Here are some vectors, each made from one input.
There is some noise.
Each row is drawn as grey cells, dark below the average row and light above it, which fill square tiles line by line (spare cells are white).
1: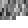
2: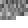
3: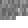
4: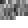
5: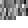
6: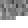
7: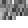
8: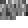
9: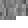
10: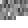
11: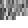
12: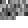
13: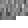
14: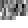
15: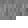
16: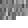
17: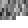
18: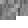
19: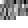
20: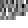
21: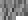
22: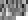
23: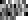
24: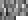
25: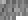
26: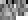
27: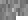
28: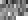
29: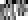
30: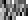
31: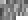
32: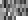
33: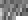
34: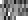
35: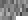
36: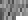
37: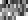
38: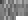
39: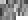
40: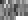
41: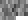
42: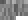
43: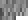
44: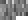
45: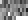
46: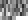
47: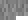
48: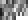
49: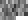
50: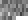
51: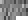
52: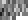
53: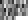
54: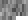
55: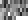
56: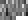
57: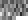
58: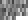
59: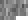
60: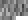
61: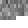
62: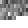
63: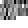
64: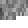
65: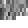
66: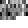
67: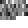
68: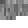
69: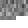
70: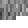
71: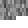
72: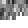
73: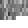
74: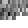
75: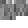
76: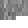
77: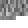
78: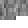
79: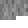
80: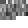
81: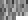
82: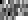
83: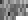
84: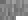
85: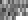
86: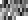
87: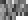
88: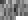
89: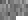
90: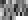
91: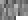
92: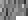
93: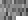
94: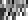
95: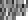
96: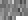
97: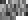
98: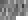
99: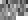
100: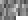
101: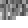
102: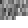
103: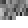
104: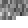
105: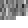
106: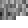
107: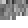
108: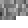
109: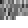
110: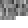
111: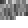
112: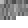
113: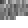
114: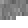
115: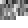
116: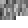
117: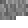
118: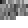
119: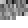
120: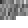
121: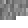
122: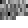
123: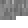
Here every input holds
a point on each of three 5-point lines, together with either a fixed value, or three true/false values.
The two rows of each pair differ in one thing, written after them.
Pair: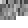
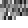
one of the three true/false values
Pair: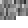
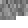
one of the three true/false values
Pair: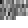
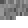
the place on one of the three 5-point lines
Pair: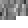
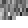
one of the three true/false values
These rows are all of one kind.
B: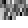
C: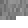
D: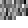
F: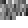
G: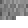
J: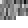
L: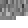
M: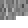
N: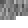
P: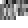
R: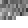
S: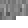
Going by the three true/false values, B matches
C and G.
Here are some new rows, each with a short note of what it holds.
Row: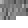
a point on each of three 5-point lines
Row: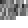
a point on each of three 5-point lines and three true/false values
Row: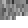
a point on each of three 5-point lines
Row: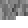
a point on each of three 5-point lines
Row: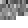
a point on each of three 5-point lines and three true/false values
